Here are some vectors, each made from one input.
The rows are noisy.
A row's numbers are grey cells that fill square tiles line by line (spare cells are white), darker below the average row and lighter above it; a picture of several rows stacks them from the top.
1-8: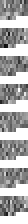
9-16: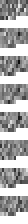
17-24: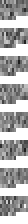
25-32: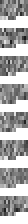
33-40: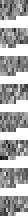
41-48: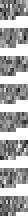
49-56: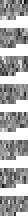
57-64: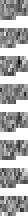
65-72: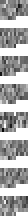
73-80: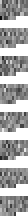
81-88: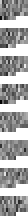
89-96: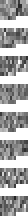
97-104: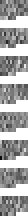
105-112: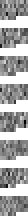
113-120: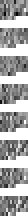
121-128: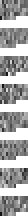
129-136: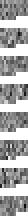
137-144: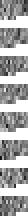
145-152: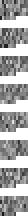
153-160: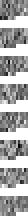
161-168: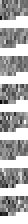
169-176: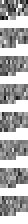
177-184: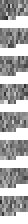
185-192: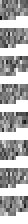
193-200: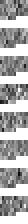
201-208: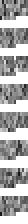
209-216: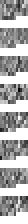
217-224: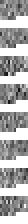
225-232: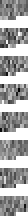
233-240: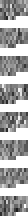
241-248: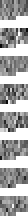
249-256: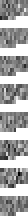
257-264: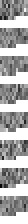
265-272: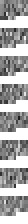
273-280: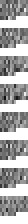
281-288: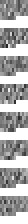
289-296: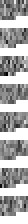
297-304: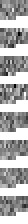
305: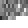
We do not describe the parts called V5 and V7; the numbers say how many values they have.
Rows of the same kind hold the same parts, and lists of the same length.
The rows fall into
5 kinds.
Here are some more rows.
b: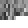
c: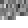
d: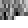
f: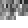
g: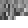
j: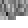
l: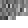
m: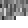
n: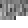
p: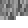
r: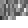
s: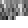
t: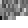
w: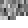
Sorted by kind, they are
b, d, g, r, t
c, f, p, w
j, m, n
l
s

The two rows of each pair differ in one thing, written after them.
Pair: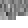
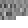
the true/false value
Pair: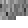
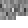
the value of V7
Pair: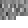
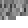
the value of V7
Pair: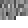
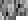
the true/false value
